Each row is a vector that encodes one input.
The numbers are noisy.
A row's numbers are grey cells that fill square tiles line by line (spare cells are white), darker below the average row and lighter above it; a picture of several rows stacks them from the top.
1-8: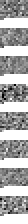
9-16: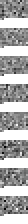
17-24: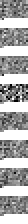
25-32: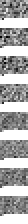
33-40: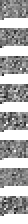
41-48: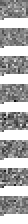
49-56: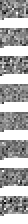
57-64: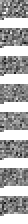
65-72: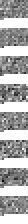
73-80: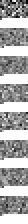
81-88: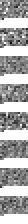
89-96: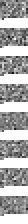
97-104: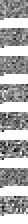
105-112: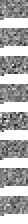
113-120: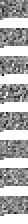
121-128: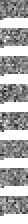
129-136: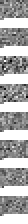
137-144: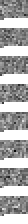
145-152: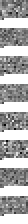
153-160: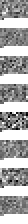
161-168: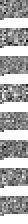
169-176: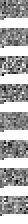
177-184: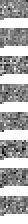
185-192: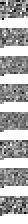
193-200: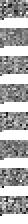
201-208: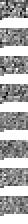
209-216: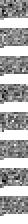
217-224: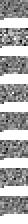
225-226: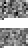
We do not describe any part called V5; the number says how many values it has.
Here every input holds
a list of up to two items, each a point on a 6-point line, a true/false value and a value of V5.
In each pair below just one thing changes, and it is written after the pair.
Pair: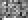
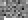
the place on the 6-point line in item 2 of the list
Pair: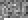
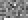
the value of V5 in item 2 of the list
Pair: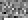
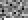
the value of V5 in item 1 of the list
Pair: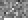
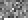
the true/false value in item 2 of the list
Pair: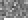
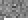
the true/false value in item 2 of the list
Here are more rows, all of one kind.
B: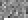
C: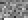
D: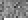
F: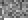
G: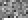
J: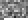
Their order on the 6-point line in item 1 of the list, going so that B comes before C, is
G, B, C, D, J, F.
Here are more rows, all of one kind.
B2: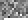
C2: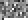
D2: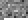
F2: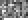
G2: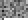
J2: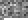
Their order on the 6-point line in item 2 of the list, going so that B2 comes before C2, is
F2, B2, D2, G2, C2, J2.
